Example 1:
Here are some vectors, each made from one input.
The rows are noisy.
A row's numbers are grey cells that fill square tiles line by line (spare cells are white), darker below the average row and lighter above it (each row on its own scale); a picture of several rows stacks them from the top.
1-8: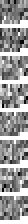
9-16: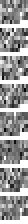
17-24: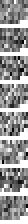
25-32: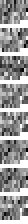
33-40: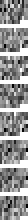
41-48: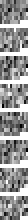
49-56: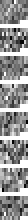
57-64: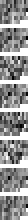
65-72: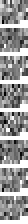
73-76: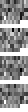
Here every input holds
a point on a 9-point line.
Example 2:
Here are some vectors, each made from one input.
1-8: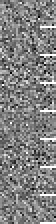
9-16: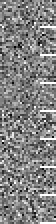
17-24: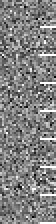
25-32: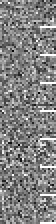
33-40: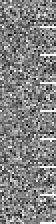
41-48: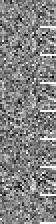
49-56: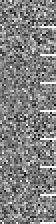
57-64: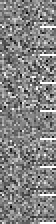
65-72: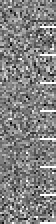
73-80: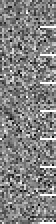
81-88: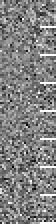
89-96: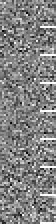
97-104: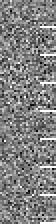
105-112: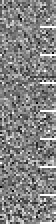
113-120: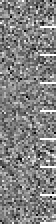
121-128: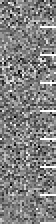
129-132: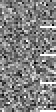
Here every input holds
a point on a 13-point line.
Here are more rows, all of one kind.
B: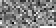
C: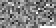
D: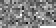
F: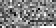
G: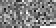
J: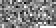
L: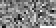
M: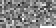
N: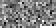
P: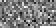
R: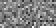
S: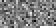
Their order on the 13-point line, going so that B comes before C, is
R, F, J, P, S, B, D, C, G, N, L, M.
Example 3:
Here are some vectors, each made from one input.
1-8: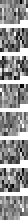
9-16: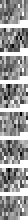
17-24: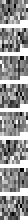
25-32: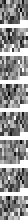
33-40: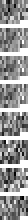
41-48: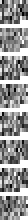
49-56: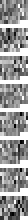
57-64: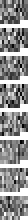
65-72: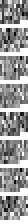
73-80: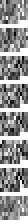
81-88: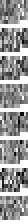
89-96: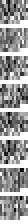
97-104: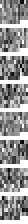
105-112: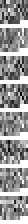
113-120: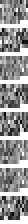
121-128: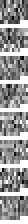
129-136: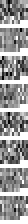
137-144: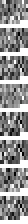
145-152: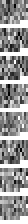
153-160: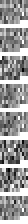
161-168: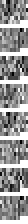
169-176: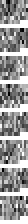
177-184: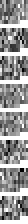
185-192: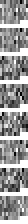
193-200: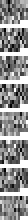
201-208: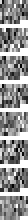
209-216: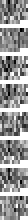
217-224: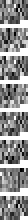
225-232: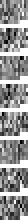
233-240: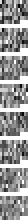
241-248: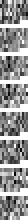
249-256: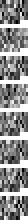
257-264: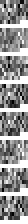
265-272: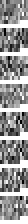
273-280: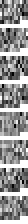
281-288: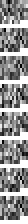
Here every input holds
a point on a 10-point line.
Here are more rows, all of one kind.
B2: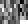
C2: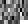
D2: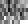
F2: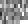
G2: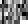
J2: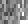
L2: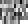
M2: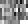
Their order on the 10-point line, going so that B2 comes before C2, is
D2, J2, F2, L2, M2, B2, C2, G2.
